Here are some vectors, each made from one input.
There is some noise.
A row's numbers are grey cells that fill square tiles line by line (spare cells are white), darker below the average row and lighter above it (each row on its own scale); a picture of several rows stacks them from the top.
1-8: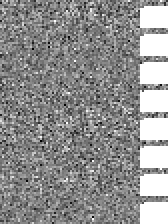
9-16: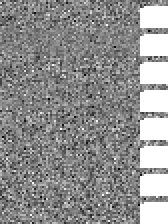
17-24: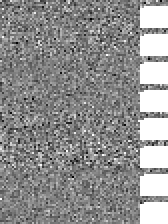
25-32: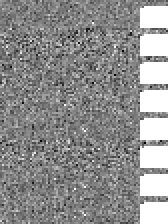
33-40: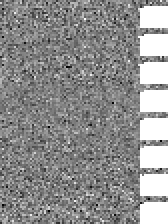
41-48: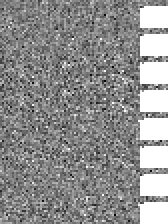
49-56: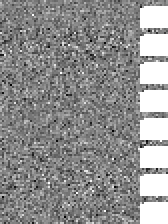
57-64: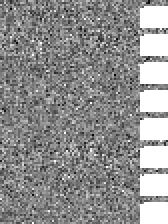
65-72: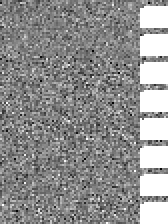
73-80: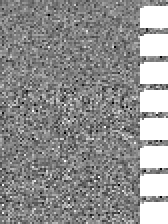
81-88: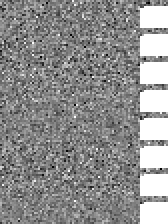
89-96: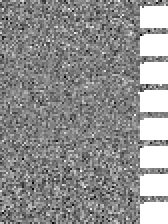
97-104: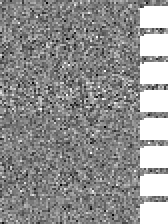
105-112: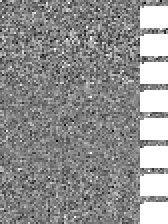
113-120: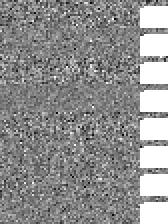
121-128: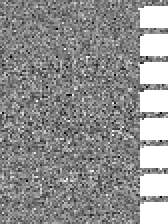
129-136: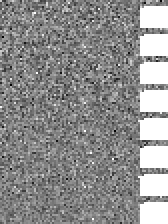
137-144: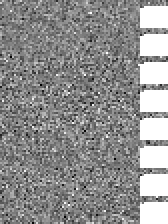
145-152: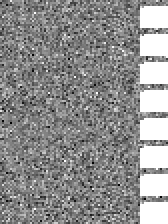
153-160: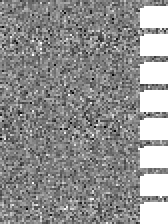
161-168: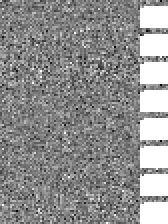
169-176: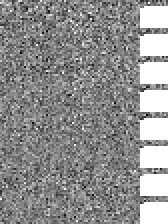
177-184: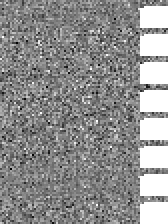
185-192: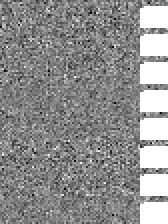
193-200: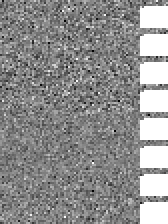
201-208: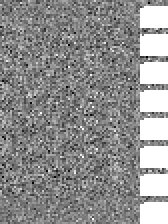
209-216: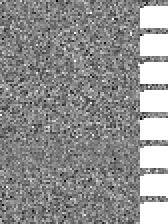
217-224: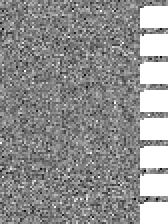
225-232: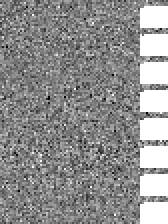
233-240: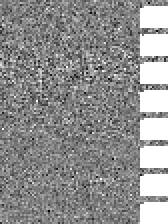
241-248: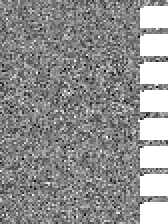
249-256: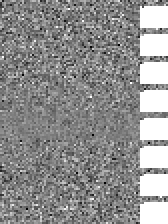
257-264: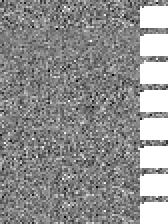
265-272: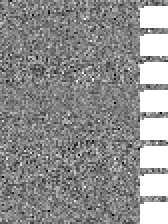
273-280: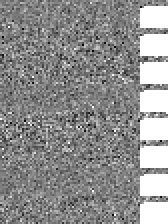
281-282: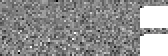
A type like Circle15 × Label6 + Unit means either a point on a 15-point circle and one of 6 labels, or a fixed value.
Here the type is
Bool × Line10 × List2(Line9) + Label5.
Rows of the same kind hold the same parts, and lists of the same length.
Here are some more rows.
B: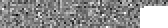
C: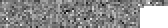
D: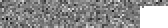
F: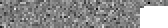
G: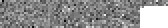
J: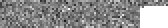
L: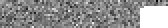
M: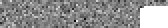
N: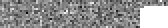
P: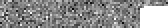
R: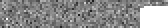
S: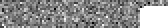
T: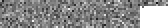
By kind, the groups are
B, N
C, L, M, P, R
D, G, J, T
F, S

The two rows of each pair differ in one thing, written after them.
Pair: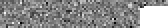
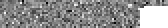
the place on the 10-point line
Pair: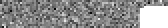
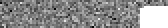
the place on the 9-point line in item 2 of the list
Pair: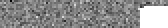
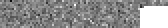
the place on the 9-point line in item 2 of the list
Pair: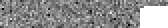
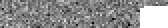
the place on the 10-point line
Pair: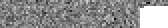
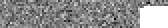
the place on the 10-point line
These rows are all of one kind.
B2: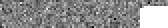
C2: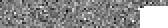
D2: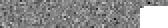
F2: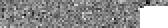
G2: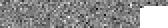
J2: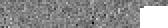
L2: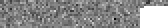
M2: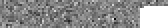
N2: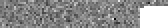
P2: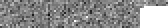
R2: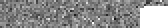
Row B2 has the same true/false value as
D2, G2, J2 and P2.
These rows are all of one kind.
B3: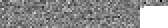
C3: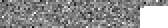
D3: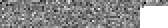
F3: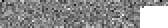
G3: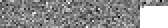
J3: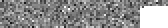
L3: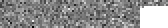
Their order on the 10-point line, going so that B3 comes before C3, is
F3, D3, G3, B3, L3, J3, C3.
